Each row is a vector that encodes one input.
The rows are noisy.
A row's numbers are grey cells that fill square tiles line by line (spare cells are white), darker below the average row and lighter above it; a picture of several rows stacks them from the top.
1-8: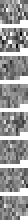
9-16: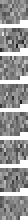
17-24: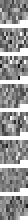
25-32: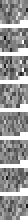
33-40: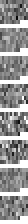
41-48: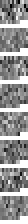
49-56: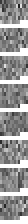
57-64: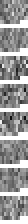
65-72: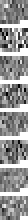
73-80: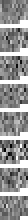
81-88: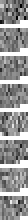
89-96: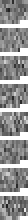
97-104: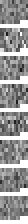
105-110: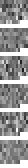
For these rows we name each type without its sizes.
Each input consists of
a node of a tree, together with either a node of a tree, or three true/false values.
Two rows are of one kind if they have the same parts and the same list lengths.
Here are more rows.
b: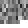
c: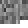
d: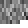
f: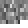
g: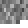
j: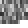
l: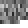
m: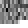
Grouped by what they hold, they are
b, d, f, g, j, m
c, l

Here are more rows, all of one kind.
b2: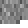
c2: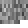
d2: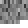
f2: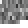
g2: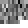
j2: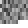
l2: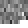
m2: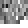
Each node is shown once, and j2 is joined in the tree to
d2.
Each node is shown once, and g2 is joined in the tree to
c2 and m2.
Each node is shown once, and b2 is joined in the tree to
c2, d2 and f2.
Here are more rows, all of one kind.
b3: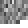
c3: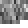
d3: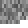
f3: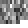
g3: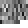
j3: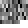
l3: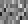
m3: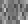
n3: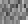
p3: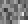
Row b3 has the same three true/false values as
d3, f3, l3 and p3.
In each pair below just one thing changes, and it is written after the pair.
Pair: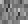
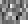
one of the three true/false values
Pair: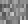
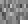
the node of the tree
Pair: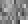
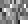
one of the three true/false values
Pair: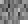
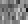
the node of the tree
